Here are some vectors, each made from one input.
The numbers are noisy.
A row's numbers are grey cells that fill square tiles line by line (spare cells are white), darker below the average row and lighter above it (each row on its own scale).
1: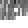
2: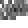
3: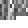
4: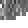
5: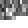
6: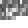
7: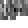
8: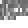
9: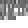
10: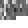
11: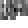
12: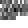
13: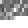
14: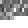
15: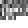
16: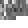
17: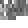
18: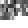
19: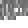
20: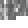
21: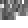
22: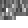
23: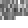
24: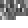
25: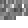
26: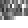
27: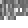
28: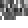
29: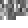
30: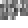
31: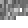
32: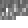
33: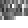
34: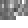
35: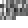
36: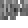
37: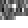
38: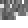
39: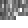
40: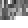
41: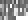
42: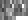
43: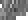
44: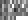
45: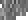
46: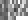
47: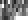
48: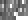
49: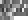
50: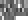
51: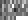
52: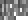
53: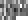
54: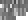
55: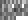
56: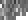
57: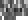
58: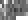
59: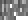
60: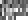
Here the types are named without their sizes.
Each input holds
a point on a circle.
